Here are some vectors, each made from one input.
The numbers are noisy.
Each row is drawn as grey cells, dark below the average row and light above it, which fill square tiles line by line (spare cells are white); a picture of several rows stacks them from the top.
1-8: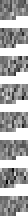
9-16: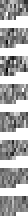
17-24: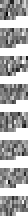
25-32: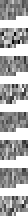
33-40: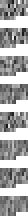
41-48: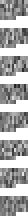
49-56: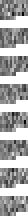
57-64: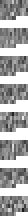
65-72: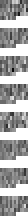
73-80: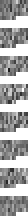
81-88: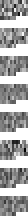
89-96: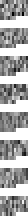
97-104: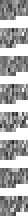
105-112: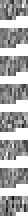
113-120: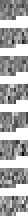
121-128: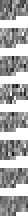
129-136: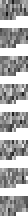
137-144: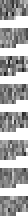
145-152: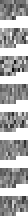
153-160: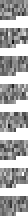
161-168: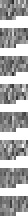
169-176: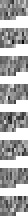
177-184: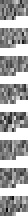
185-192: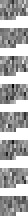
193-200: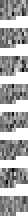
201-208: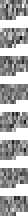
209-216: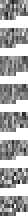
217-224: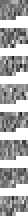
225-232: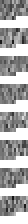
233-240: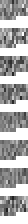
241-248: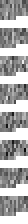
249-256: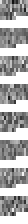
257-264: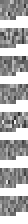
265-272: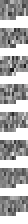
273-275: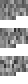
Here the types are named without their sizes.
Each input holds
either a point on a circle, or a list of points on a line.
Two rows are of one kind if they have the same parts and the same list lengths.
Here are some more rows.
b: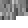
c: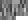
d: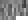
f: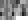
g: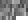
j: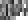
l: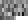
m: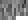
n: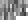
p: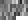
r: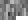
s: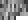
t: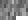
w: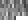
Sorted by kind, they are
b
c, d, m, s, w
f, j, l, n
g, p, r, t

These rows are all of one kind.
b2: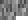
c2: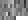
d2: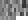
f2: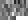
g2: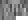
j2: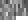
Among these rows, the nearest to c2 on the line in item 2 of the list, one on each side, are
d2 and f2.
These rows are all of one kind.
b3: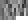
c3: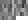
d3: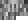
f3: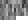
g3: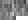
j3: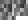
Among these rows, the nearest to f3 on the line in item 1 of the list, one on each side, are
c3 and d3.
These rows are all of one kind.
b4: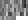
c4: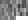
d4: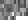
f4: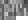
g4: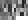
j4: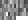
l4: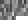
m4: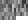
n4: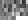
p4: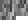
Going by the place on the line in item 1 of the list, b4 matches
d4, j4 and l4.
